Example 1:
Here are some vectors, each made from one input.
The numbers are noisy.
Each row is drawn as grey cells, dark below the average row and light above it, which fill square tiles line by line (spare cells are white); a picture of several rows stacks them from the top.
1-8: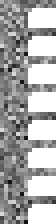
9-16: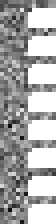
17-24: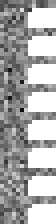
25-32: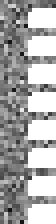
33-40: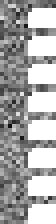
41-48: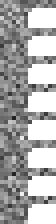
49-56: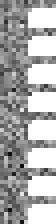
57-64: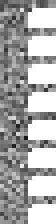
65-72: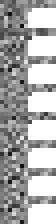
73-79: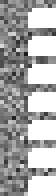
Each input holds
a node of a 10-node tree.
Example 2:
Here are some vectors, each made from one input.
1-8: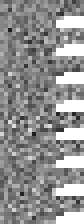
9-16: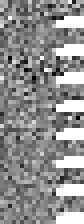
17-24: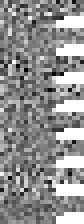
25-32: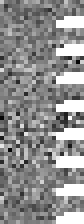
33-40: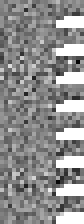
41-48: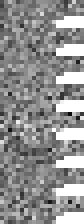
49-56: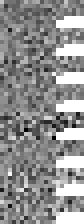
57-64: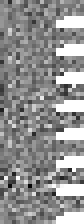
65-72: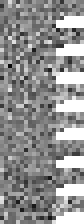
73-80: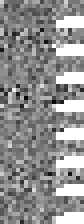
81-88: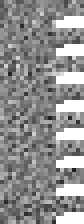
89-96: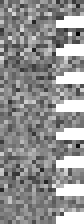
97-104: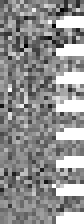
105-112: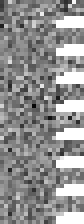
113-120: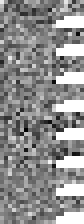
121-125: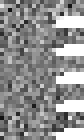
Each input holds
one of 7 labels.
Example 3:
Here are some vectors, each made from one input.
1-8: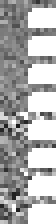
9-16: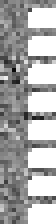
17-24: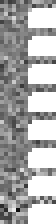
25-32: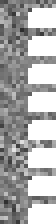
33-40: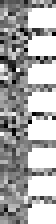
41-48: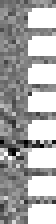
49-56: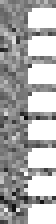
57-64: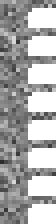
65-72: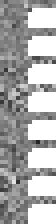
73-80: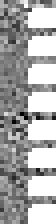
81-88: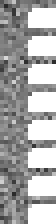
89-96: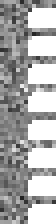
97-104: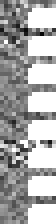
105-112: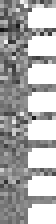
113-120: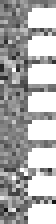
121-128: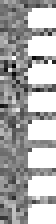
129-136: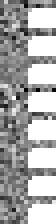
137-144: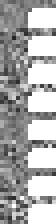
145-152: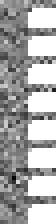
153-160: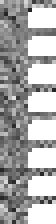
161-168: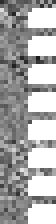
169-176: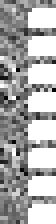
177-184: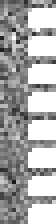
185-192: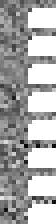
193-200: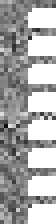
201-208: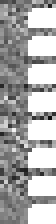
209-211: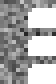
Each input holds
a point on an 11-point circle.
